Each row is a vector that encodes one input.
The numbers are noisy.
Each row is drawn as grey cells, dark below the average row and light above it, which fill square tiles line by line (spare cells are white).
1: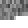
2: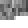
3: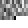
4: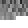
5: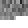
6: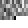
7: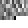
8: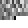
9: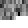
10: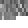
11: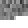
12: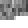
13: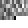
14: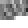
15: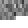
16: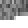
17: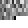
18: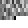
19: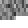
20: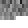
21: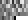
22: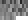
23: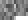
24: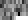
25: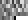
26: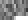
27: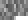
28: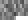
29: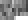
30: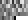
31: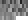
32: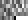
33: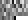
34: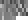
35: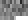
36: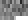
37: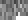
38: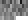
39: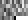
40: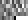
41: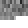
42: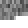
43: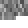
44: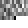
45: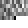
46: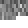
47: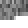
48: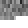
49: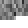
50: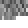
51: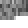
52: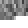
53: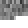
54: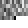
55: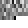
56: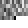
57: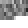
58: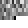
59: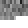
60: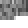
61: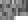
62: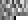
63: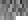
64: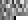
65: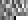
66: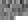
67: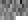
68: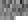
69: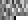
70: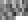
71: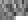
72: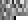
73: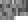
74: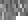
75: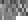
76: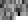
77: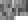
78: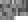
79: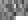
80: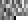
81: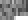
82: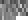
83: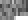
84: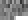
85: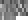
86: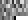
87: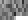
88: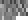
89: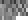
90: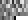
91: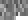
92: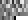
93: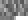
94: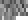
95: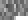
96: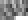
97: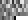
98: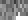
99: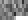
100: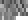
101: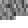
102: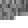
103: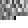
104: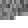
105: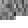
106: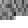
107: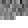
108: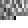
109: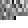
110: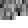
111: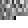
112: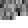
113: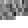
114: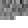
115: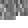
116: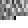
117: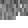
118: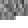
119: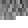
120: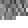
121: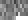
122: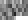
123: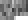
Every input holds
either a point on an 8-point line, or a list of up to two points on a 9-point line.
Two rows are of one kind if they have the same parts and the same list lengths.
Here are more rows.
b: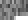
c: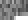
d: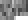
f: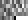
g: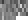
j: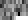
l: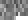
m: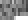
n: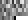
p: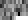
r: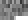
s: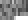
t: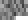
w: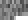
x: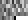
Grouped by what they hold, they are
b, c, d, m, r, s, w
f, n, x
g, l, t
j, p

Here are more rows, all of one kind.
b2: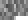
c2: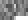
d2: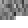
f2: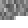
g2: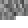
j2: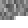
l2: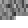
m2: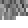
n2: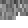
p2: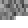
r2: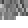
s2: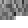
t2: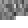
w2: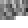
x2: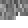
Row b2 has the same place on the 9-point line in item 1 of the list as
f2, g2, j2 and p2.
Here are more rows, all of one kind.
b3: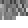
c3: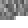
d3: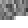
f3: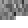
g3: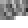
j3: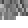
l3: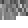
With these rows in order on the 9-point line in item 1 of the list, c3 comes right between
f3 and j3.
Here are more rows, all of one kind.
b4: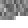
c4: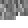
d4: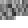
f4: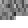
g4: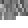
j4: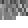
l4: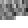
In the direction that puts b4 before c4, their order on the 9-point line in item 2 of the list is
b4, c4, l4, g4, j4, f4, d4.
